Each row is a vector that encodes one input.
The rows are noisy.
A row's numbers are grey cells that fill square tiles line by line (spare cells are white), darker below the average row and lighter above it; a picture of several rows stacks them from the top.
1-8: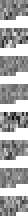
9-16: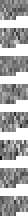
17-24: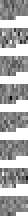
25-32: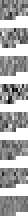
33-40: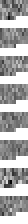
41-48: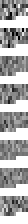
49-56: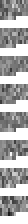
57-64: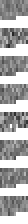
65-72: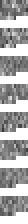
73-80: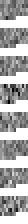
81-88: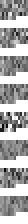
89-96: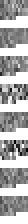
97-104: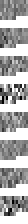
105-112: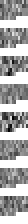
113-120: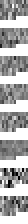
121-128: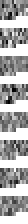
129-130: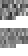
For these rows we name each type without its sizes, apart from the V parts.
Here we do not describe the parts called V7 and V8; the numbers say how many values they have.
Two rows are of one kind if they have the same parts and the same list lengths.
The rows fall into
2 kinds.
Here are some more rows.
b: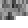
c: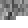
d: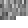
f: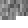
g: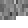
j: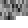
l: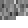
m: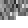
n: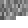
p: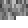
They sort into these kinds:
b, d, j, m
c, f, g, l, n, p

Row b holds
a point on a line, a true/false value and a value of V7.
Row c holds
a value of V7 and a value of V8.
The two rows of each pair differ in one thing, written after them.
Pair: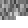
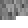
the true/false value
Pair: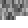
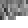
the place on the line
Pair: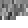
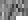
the true/false value
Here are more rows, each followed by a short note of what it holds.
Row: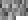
a point on a line, a true/false value and a value of V7
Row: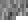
a point on a line, a true/false value and a value of V7
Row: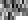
a value of V7 and a value of V8
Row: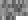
a point on a line, a true/false value and a value of V7
